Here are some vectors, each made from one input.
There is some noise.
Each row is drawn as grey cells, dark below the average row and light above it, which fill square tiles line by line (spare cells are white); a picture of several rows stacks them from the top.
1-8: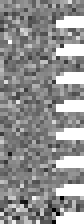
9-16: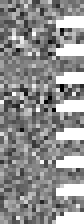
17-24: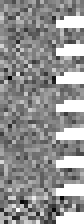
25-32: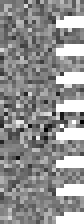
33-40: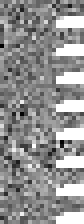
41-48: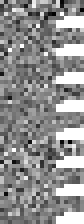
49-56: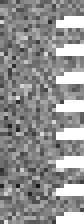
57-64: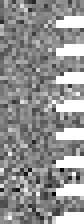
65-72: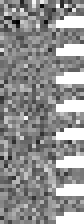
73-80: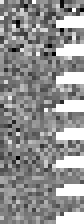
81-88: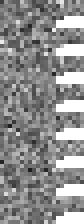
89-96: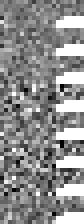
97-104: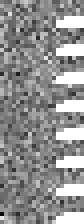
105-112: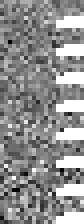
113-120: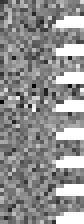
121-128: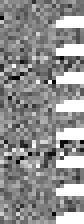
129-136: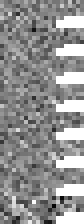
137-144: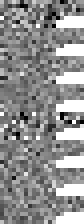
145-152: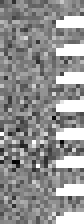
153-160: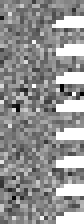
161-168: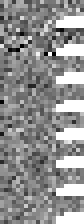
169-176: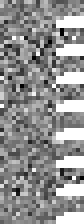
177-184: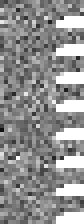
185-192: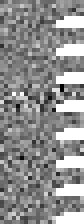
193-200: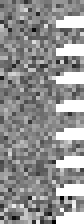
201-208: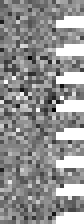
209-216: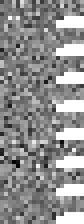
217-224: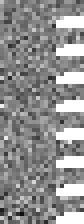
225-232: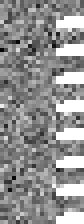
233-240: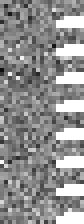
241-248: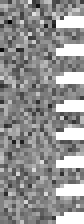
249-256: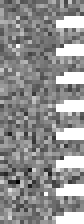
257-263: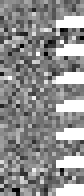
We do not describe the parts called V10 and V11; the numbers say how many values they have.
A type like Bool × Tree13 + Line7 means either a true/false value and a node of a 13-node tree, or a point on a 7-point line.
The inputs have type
Label8 + (Line3 × Line5 + V10) × V11.
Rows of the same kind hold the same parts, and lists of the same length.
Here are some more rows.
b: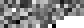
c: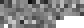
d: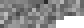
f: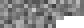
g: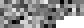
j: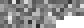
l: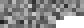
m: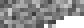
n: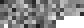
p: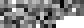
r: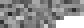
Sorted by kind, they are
b, g, p
c, d, f, m, n
j, l, r

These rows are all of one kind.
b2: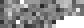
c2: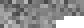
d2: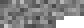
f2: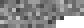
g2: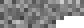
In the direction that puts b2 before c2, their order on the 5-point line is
g2, b2, f2, c2, d2.
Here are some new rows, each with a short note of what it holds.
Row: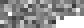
a point on a 3-point line, a point on a 5-point line and a value of V11
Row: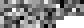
one of 8 labels
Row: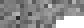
a value of V10 and a value of V11
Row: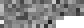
a point on a 3-point line, a point on a 5-point line and a value of V11
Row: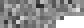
a value of V10 and a value of V11
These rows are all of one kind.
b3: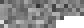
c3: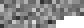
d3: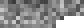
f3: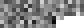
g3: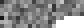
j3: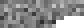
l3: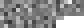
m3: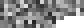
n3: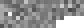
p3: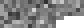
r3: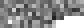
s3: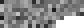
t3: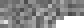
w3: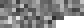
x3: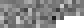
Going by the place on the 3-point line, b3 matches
c3, g3, p3 and s3.
